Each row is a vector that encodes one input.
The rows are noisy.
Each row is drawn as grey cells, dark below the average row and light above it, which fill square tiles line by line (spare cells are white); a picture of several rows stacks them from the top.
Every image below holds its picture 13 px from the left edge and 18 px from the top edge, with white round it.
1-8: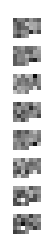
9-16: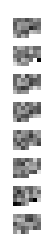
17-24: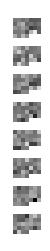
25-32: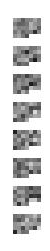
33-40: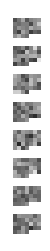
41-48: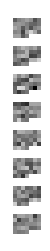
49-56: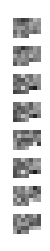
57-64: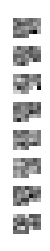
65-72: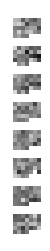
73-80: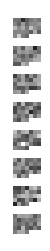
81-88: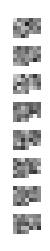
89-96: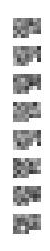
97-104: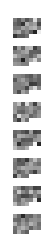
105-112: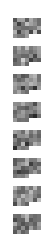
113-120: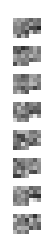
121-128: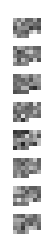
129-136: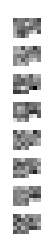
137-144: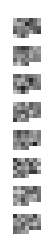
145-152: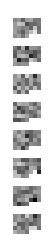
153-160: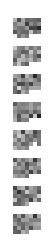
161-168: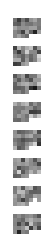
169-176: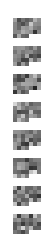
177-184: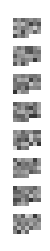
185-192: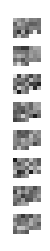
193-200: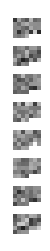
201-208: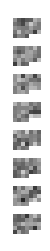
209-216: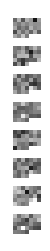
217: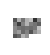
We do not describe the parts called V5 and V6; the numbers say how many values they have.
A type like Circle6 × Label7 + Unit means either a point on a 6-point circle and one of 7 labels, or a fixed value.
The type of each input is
Bool × Label7 + (Tree7 + V5) × V6.
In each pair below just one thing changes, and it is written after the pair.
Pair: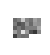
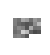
the node of the tree
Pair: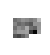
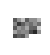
the node of the tree
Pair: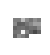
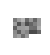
the value of V6
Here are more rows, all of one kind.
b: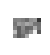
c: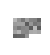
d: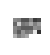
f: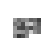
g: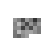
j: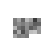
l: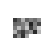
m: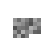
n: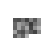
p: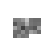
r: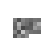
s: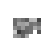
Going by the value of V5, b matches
c and s.
